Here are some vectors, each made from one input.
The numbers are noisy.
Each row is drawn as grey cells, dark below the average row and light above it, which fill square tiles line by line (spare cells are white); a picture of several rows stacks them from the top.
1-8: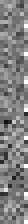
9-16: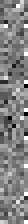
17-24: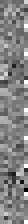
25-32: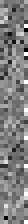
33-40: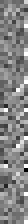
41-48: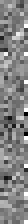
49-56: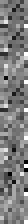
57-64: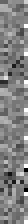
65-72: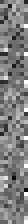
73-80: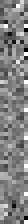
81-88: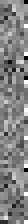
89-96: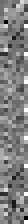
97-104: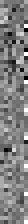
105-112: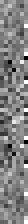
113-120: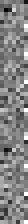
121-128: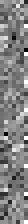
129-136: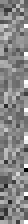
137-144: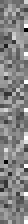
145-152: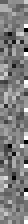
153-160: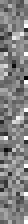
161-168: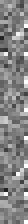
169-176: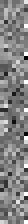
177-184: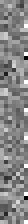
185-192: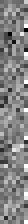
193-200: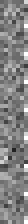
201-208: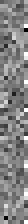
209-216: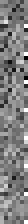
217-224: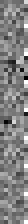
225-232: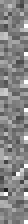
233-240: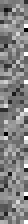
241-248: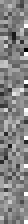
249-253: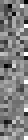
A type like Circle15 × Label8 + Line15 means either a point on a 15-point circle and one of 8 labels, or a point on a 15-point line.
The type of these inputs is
Label5 × Line7.
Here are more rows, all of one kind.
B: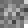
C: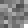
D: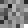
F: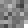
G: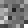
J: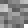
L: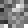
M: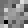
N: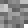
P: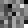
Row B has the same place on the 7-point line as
C and F.
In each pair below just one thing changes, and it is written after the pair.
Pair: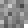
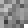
the place on the 7-point line
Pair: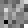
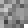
the label
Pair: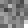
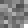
the label
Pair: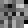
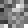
the label
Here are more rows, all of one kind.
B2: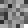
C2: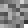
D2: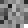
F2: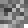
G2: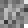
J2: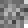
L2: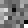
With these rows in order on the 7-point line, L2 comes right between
C2 and G2.
